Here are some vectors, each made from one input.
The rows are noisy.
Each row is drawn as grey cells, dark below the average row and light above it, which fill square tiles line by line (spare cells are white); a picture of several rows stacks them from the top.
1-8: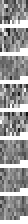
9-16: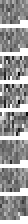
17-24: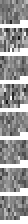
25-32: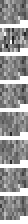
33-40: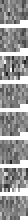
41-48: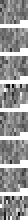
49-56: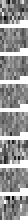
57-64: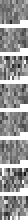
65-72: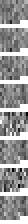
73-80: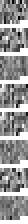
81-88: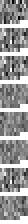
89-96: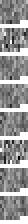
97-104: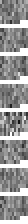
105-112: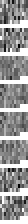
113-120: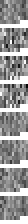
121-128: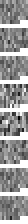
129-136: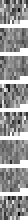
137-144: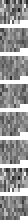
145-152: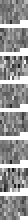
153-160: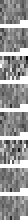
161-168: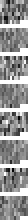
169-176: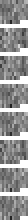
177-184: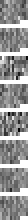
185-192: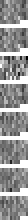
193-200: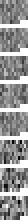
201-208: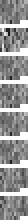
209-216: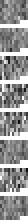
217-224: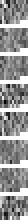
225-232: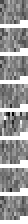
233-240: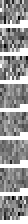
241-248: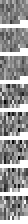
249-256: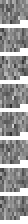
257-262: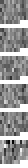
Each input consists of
either a point on a 14-point circle, or a fixed value, or four true/false values.
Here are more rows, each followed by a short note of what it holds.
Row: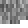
four true/false values
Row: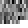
a point on a 14-point circle
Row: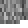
four true/false values
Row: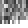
a point on a 14-point circle
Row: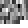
a fixed value
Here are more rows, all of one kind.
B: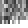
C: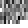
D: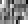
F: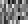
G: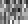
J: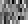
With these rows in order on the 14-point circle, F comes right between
D and J.
